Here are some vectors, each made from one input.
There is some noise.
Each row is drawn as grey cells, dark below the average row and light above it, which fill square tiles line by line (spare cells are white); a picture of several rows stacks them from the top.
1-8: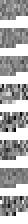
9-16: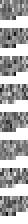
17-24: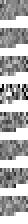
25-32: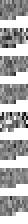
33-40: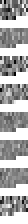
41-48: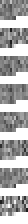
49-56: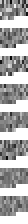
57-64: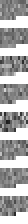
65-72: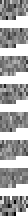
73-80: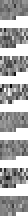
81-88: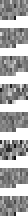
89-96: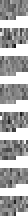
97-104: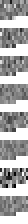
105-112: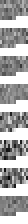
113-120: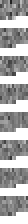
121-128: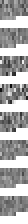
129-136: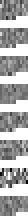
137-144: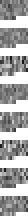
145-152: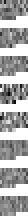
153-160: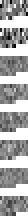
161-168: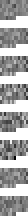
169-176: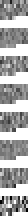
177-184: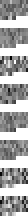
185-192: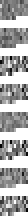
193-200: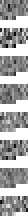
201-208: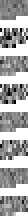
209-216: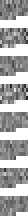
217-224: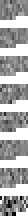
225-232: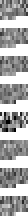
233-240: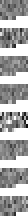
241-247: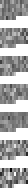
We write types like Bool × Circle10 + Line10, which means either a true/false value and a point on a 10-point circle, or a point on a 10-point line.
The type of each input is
Circle17 + Label7 × (Tree18 + Unit).
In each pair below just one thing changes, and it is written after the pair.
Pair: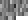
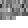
the label
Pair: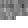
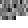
the node of the tree
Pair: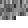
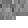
the label
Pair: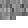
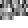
the label
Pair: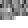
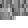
the node of the tree
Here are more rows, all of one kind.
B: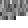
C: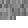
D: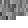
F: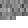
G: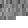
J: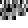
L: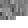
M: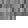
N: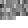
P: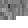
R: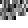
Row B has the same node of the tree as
D, F, J and L.
